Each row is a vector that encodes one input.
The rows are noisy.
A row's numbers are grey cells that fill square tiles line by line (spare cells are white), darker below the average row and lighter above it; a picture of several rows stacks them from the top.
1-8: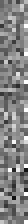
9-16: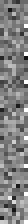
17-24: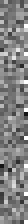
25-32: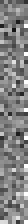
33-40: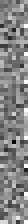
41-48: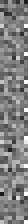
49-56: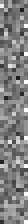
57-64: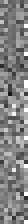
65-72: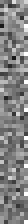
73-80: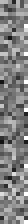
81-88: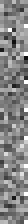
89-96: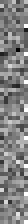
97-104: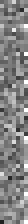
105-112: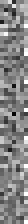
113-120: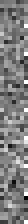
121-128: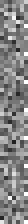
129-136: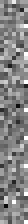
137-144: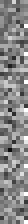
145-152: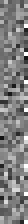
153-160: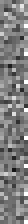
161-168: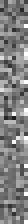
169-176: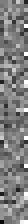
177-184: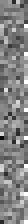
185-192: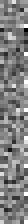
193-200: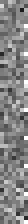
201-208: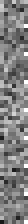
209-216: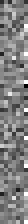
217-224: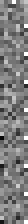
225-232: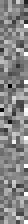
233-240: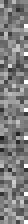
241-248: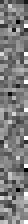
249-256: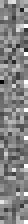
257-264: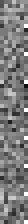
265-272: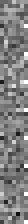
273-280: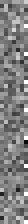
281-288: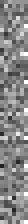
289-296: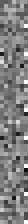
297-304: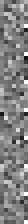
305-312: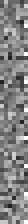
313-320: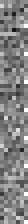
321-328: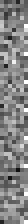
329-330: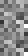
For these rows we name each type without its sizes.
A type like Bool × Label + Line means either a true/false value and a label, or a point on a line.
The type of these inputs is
Bool × Bool × Bool × Bool + List(Circle).
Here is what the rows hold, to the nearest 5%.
About 65% of them hold four true/false values. The rest are lists of points on a circle.
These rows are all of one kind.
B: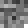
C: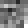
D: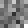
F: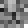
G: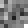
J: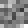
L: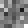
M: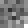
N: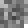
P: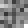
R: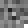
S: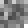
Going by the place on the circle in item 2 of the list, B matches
N and P.
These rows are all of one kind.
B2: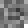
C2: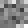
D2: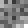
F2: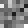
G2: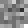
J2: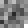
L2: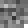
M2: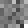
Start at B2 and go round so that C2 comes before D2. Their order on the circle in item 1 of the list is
B2, J2, M2, C2, G2, F2, D2, L2.
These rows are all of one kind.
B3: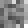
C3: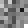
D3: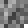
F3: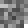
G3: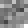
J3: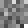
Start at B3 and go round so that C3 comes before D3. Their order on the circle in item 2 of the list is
B3, J3, C3, D3, F3, G3.
